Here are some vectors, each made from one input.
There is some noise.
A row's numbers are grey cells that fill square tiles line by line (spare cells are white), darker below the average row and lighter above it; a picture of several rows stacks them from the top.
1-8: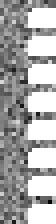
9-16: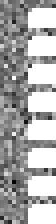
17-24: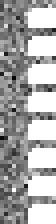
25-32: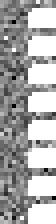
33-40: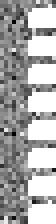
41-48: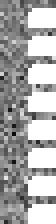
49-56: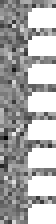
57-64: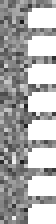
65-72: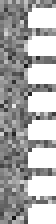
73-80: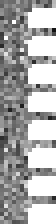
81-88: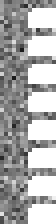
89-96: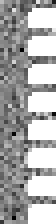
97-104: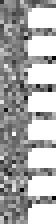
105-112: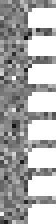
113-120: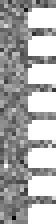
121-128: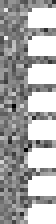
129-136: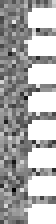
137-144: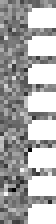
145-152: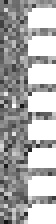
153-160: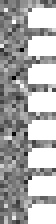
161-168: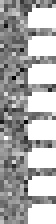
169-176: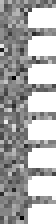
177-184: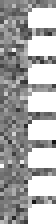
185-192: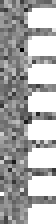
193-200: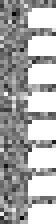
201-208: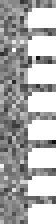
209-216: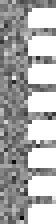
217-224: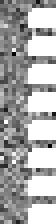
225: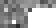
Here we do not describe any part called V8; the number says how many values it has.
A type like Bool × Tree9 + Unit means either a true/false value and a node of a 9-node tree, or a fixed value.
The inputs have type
(Circle9 + V8) × Label5.
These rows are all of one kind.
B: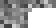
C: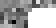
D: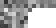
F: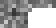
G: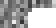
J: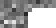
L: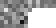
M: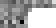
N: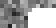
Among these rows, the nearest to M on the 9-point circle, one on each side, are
C and L.
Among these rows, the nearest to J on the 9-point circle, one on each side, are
F and G.
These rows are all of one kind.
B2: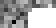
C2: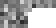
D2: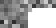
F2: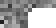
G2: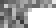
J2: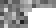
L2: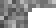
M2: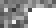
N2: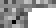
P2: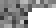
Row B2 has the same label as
N2 and P2.
